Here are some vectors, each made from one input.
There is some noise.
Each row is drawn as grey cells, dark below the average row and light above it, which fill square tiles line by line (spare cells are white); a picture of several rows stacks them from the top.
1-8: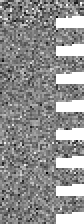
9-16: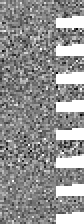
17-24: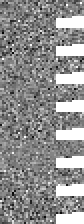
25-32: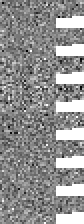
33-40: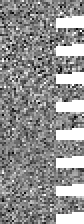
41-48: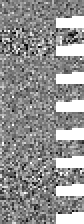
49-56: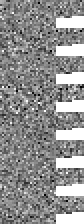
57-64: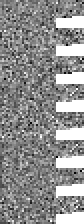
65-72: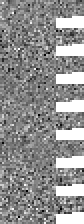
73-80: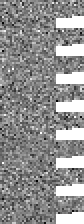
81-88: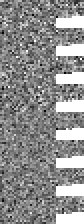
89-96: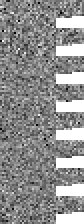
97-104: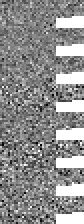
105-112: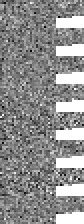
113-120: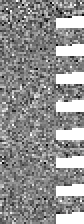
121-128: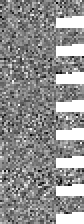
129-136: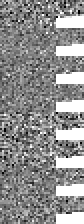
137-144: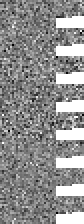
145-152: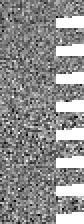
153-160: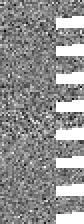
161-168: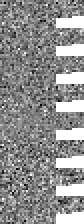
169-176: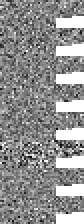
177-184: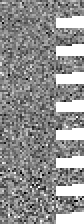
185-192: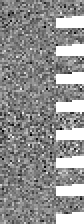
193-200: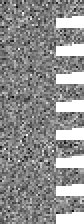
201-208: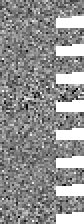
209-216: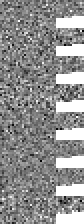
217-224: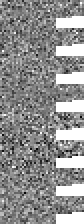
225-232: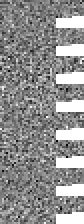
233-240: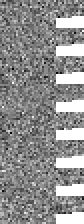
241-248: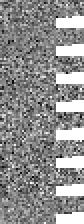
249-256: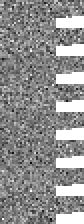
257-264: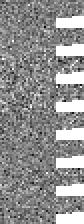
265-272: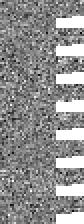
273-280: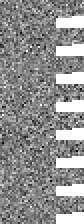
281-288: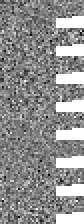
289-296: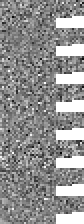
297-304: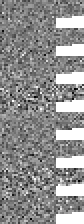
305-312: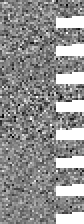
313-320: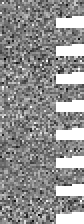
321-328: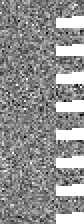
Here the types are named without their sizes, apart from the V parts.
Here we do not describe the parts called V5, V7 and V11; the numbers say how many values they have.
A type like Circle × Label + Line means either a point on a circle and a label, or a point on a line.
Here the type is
Line × (Line × V7 + V11) × (Tree + Unit) × V5.
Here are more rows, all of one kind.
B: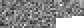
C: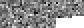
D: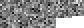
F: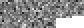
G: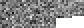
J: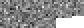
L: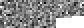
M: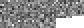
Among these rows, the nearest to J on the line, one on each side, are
D and M.
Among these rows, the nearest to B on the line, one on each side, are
D and G.
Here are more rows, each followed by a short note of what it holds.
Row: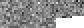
a point on each of two lines, a node of a tree, a value of V5 and a value of V7
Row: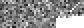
a point on a line, a value of V5 and a value of V11
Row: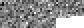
a point on a line, a value of V5 and a value of V11
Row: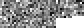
a point on each of two lines, a node of a tree, a value of V5 and a value of V7
